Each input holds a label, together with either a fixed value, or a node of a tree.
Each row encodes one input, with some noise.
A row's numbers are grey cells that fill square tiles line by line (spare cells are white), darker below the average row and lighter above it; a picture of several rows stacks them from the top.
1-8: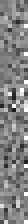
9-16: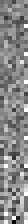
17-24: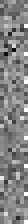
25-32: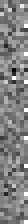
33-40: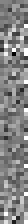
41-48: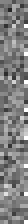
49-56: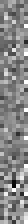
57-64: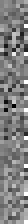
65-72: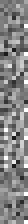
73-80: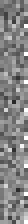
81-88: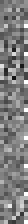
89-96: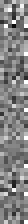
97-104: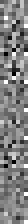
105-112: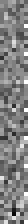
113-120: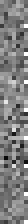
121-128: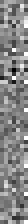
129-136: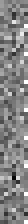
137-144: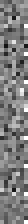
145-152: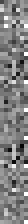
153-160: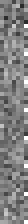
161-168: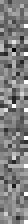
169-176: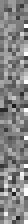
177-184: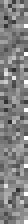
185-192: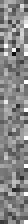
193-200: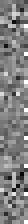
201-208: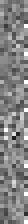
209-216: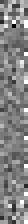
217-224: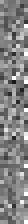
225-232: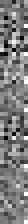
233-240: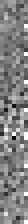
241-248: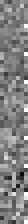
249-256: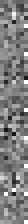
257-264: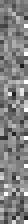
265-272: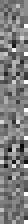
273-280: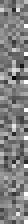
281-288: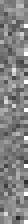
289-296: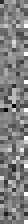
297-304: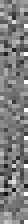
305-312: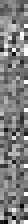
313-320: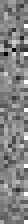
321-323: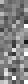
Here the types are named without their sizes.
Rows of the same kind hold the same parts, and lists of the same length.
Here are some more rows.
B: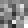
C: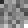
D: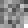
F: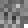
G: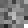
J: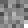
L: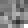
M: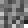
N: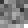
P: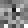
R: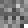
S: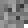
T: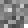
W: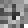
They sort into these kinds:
B, F, G, M, P, R, T, W
C, D, J, L, N, S

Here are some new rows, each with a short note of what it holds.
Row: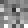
a label
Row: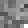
a label and a node of a tree
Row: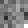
a label and a node of a tree
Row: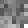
a label
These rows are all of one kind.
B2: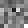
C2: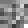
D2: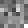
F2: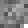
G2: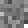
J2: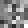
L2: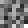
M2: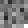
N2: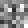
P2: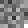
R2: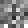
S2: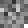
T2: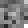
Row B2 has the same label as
D2 and S2.
